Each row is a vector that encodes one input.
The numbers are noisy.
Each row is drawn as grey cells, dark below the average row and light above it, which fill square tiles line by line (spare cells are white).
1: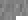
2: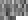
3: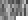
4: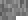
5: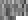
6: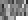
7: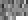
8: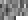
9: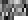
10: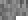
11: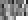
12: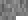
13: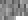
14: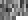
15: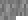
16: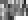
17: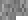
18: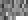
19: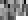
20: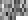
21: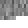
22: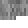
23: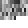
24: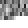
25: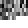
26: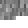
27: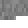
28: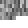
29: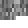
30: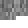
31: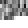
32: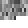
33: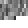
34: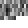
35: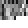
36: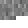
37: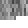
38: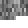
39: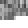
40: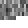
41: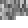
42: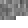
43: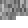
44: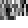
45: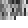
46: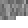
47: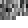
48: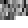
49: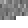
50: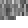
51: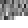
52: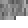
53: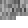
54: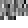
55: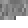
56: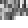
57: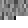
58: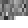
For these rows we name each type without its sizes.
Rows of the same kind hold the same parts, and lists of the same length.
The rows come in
2 kinds.
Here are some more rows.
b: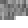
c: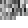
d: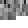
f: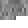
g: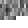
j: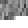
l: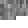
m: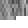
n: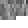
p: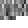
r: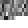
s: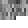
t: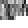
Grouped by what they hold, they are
b, c, f, g, j, l, m, n, p, r, s, t
d

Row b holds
a node of a tree and a true/false value.
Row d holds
a fixed value.
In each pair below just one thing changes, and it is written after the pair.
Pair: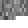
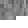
the true/false value
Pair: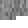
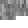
the true/false value
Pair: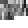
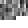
the node of the tree
